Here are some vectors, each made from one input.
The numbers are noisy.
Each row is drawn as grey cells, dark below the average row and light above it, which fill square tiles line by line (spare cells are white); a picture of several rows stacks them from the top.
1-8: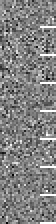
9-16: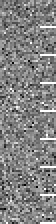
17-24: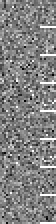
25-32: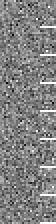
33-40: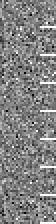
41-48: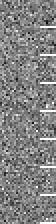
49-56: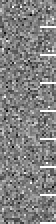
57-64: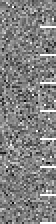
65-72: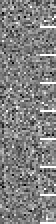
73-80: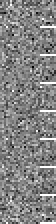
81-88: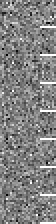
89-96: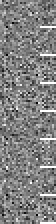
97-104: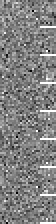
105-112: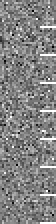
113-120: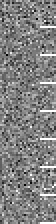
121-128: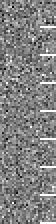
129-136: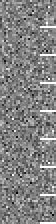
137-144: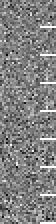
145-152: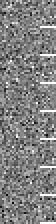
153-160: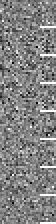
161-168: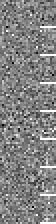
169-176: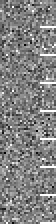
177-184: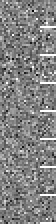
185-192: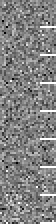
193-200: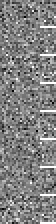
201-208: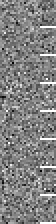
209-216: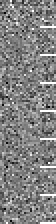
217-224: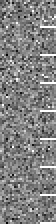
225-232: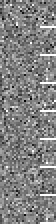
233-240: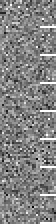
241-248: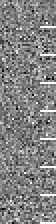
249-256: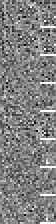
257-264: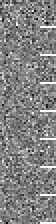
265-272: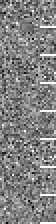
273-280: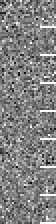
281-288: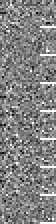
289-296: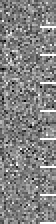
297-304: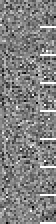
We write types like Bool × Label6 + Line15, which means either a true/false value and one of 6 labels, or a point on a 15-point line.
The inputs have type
Bool × Bool × Bool × Bool × (Circle5 × (Circle10 + Line6) + Line9).
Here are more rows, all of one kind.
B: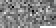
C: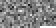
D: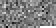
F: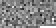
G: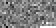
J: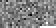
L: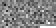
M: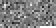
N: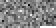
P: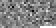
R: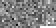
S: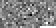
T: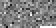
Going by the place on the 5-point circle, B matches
C, L and N.
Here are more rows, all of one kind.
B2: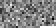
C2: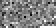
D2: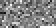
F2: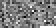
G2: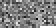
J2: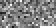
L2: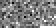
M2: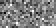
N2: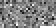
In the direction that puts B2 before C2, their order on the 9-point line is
N2, B2, M2, D2, J2, G2, L2, C2, F2.
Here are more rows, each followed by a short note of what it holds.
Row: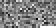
a point on a 9-point line and four true/false values
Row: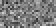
a point on a 5-point circle, a point on a 6-point line and four true/false values
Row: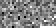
a point on a 9-point line and four true/false values
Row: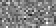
a point on a 5-point circle, a point on a 6-point line and four true/false values
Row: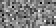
a point on a 9-point line and four true/false values
